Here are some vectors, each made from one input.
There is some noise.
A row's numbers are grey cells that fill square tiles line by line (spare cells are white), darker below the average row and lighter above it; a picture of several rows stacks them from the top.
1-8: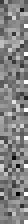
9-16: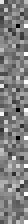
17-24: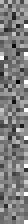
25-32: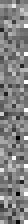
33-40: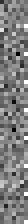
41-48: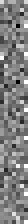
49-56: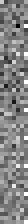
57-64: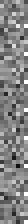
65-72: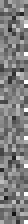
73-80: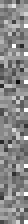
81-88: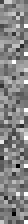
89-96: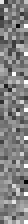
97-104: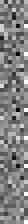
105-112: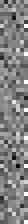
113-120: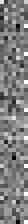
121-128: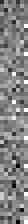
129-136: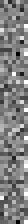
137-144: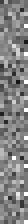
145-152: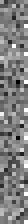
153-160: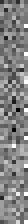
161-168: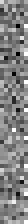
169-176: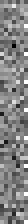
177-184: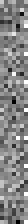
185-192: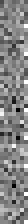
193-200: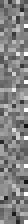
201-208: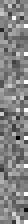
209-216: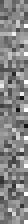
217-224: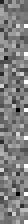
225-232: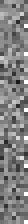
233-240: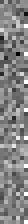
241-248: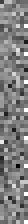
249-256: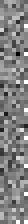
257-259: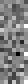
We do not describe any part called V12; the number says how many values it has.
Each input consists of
either a point on a 5-point circle and a true/false value, or a value of V12.
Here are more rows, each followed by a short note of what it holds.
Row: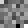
a point on a 5-point circle and a true/false value
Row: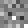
a value of V12
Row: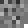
a value of V12
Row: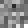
a value of V12
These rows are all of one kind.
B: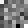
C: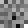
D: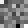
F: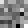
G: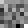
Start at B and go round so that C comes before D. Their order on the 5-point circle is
B, F, G, C, D.
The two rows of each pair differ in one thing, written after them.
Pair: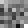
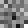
the place on the 5-point circle
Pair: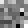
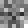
the true/false value
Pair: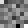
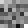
the place on the 5-point circle
